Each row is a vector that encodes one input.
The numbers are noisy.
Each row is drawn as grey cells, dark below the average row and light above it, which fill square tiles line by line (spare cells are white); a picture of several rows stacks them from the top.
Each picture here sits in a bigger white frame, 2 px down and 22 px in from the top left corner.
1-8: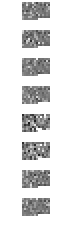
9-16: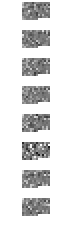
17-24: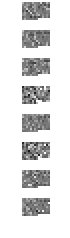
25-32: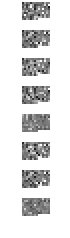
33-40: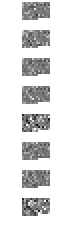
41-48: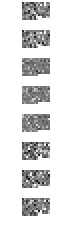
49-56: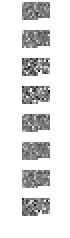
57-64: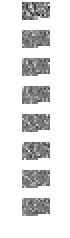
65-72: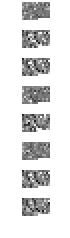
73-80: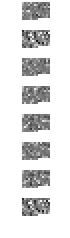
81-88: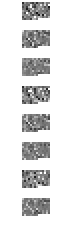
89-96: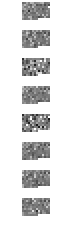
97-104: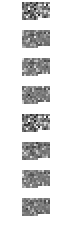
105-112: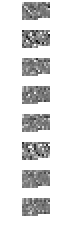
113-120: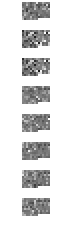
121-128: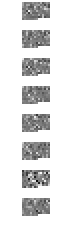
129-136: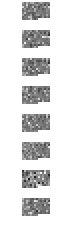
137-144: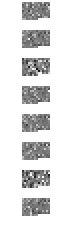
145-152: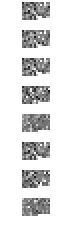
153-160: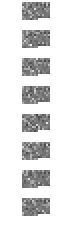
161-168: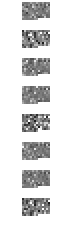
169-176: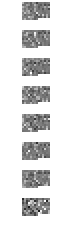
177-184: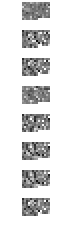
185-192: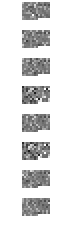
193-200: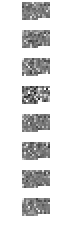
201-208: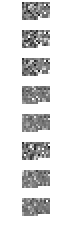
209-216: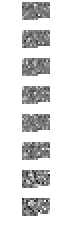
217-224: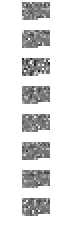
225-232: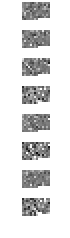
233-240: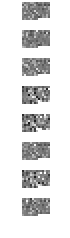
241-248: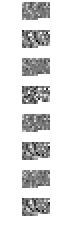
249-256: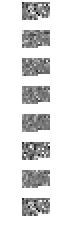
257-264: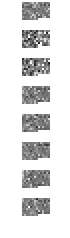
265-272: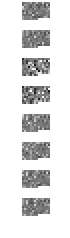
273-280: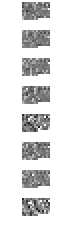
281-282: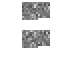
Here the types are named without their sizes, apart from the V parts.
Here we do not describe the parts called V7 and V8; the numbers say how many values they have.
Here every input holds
either a point on a line, a true/false value, a value of V7 and a value of V8, or a node of a tree.
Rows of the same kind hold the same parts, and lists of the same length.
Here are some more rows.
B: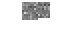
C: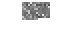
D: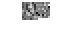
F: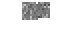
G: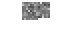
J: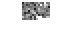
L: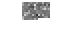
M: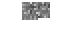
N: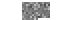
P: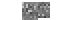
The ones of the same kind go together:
B, C, F, G, L, M, N, P
D, J

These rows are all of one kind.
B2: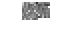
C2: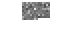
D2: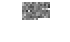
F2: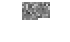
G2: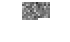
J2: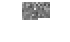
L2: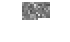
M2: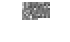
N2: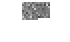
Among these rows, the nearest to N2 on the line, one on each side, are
F2 and G2.
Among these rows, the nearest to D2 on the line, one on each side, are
C2 and L2.
